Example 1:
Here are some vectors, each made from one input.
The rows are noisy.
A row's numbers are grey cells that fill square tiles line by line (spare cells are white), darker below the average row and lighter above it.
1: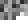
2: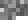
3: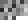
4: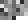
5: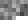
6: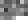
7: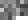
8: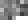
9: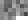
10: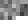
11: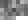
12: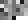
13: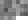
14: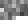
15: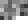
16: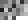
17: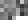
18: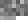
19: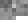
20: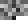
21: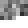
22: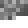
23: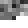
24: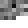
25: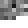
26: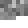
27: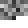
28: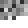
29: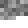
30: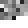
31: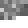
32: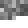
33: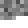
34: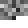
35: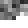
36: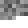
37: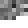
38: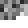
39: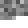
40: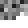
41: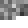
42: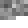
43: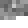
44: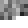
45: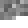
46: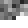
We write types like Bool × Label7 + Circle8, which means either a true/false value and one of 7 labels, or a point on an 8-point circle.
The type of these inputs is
Bool × Bool × Bool + Circle6.
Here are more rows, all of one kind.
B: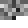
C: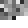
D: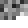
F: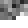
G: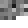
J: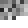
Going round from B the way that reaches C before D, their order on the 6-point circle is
B, C, J, D, F, G.
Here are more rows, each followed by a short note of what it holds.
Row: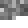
three true/false values
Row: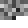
a point on a 6-point circle
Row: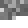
three true/false values
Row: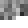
three true/false values
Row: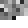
a point on a 6-point circle
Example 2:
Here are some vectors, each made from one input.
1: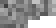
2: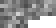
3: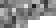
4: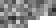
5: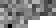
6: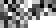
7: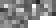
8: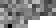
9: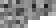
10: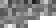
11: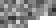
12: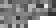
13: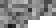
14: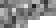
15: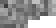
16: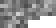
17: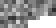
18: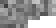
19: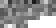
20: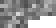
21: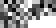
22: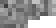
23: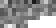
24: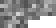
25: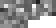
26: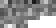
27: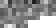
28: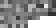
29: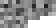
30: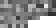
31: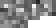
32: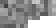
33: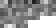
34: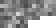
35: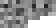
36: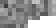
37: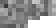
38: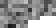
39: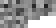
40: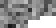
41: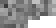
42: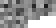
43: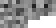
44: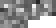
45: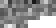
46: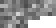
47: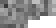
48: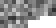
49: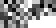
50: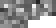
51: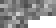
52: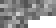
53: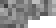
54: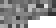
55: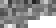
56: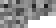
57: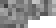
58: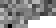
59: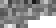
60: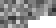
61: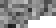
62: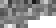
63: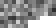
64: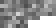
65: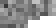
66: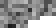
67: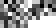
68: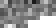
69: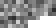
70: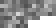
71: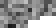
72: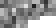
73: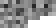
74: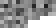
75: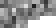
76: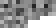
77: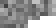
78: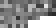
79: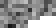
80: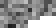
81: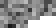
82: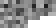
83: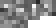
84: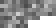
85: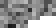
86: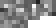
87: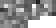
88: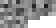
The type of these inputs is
Bool × Label5 + Unit.
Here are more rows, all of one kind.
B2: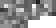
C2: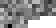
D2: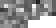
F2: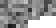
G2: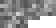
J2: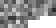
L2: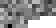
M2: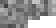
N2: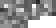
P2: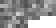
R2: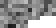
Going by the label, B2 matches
D2, F2, N2 and R2.
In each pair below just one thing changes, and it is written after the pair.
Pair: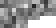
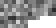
the true/false value
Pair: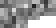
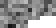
the label
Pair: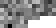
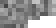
the label
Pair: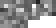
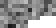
the true/false value
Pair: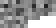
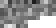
the true/false value
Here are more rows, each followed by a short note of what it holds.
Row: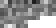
one of 5 labels and a true/false value
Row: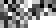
a fixed value
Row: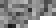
one of 5 labels and a true/false value
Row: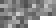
one of 5 labels and a true/false value
